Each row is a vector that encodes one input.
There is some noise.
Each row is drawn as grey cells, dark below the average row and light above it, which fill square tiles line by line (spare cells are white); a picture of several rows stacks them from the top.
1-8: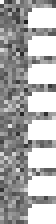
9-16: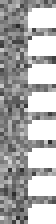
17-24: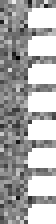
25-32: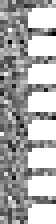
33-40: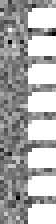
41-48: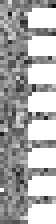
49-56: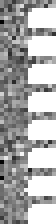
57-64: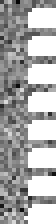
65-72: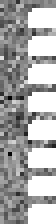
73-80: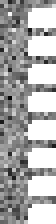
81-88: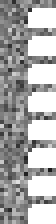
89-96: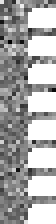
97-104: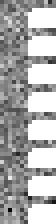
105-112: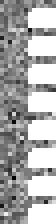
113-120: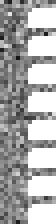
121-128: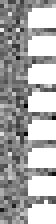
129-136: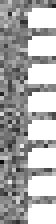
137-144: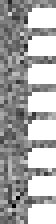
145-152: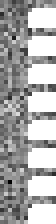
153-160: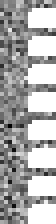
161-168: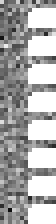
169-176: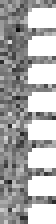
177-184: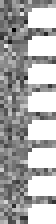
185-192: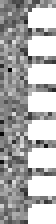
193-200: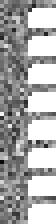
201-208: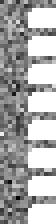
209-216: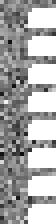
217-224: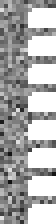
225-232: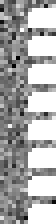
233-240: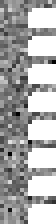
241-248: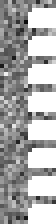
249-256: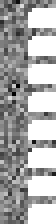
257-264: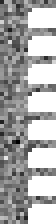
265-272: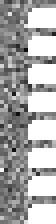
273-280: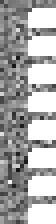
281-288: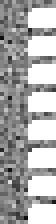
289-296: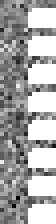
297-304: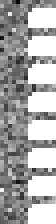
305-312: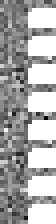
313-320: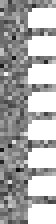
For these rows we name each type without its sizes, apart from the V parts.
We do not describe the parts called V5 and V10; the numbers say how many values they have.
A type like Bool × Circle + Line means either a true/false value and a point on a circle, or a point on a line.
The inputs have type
(Bool × V10 + V5) × Tree.
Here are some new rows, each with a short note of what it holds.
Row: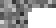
a node of a tree, a true/false value and a value of V10
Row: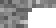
a node of a tree, a true/false value and a value of V10
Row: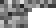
a node of a tree, a true/false value and a value of V10
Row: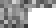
a node of a tree, a true/false value and a value of V10
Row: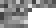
a node of a tree, a true/false value and a value of V10
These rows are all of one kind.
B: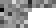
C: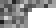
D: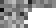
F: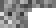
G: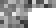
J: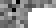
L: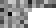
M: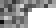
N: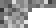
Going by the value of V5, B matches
D, L and N.
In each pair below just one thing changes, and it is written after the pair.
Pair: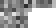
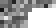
the value of V5
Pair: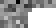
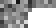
the value of V5
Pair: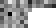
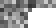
the node of the tree
